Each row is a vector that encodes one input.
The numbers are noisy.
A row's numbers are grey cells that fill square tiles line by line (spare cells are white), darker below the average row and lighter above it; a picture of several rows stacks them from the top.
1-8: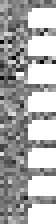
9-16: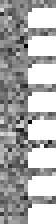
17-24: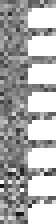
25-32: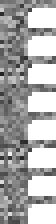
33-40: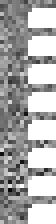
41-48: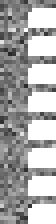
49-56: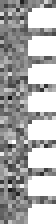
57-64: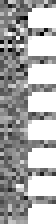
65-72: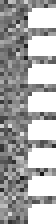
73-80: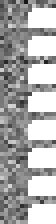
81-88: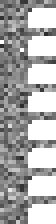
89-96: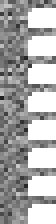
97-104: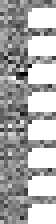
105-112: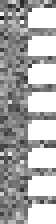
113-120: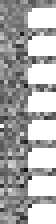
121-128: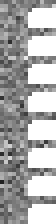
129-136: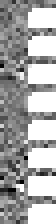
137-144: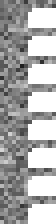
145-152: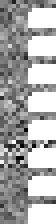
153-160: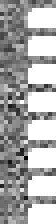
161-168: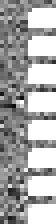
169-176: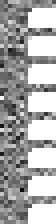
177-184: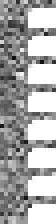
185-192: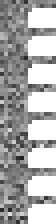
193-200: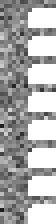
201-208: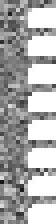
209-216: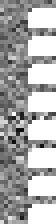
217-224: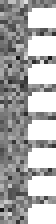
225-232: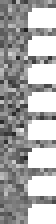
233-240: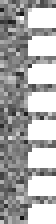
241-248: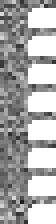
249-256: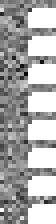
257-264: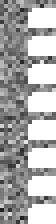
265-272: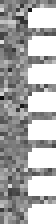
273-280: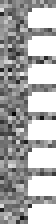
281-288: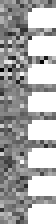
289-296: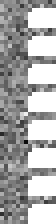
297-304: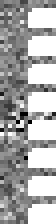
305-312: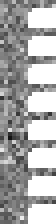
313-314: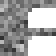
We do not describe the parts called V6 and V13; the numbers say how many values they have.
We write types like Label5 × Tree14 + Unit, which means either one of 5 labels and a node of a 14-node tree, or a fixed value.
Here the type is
Bool × (Line7 + V6) + Line8 + V13.
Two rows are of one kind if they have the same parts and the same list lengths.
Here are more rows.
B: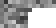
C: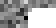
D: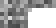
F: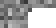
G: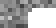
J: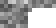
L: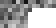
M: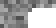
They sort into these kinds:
B, C, J
D, G
F, L
M

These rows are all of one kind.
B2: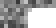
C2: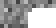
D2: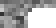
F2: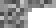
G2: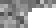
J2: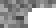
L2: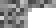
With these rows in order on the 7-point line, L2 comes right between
G2 and J2.
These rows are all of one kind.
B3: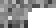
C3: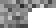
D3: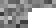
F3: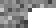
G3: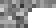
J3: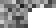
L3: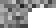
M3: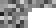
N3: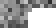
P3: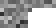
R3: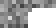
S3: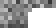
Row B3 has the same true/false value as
G3 and R3.
